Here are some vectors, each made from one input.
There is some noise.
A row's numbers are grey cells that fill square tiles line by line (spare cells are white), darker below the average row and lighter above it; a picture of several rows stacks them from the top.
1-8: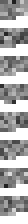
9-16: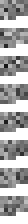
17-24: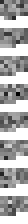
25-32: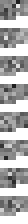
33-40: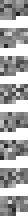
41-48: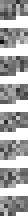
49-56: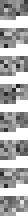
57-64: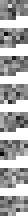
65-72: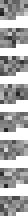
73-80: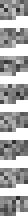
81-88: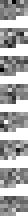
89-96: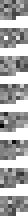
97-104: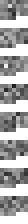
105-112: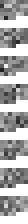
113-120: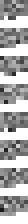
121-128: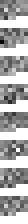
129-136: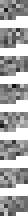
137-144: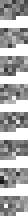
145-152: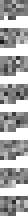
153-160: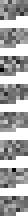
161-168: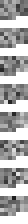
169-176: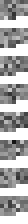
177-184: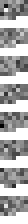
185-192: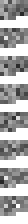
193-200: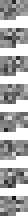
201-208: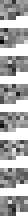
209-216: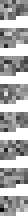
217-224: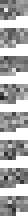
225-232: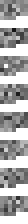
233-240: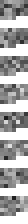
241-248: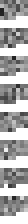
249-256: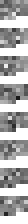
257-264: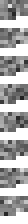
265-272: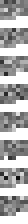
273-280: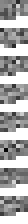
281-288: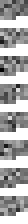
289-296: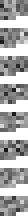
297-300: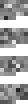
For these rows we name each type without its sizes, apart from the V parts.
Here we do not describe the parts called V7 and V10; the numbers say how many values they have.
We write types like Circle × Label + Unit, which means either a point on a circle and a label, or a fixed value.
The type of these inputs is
List(Circle) + Tree × V7 × V10.
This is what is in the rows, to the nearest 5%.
About 50% of them hold a node of a tree, a value of V7 and a value of V10. The rest are lists of points on a circle.
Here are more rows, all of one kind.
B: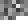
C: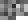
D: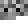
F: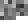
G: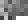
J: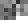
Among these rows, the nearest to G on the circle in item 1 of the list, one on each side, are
B and D.
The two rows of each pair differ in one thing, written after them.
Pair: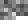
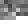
the node of the tree
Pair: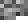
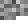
the value of V10
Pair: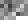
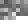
the node of the tree
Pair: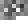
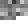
the value of V7
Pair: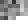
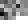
the value of V7
